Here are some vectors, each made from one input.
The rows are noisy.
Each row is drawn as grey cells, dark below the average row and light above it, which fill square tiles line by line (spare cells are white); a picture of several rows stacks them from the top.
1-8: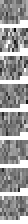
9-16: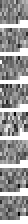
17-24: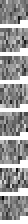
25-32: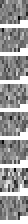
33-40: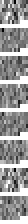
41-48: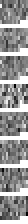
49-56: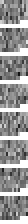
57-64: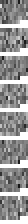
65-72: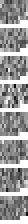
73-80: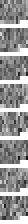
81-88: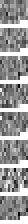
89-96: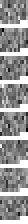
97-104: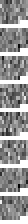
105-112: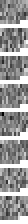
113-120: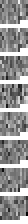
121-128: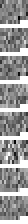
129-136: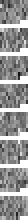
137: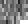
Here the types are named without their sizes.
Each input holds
a list of points on a line.
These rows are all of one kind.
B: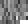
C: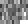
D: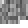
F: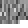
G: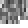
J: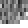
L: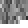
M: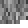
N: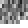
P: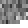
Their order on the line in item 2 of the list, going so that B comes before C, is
L, B, P, M, N, D, F, C, G, J.
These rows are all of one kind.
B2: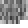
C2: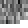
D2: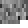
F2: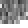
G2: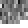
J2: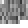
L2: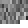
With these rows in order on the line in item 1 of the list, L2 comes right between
C2 and D2.
